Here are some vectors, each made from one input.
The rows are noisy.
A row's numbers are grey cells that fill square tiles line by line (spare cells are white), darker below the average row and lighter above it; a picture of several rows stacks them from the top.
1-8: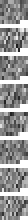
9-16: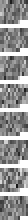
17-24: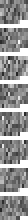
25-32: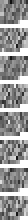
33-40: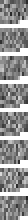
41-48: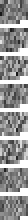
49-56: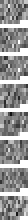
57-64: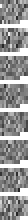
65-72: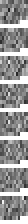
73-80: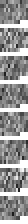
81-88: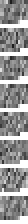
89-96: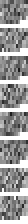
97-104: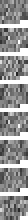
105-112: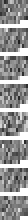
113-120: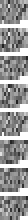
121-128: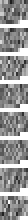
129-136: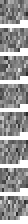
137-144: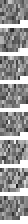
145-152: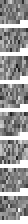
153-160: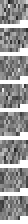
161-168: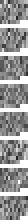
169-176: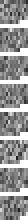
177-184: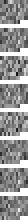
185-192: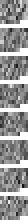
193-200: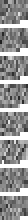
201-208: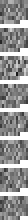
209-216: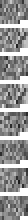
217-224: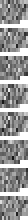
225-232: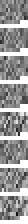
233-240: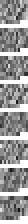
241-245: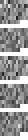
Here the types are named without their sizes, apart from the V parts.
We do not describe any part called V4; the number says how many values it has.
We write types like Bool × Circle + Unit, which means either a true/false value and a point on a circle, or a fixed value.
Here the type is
Bool × List(Circle) + Line × List(V4).
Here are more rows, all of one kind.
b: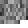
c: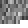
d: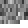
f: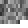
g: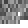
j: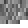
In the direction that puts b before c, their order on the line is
d, j, f, b, c, g.
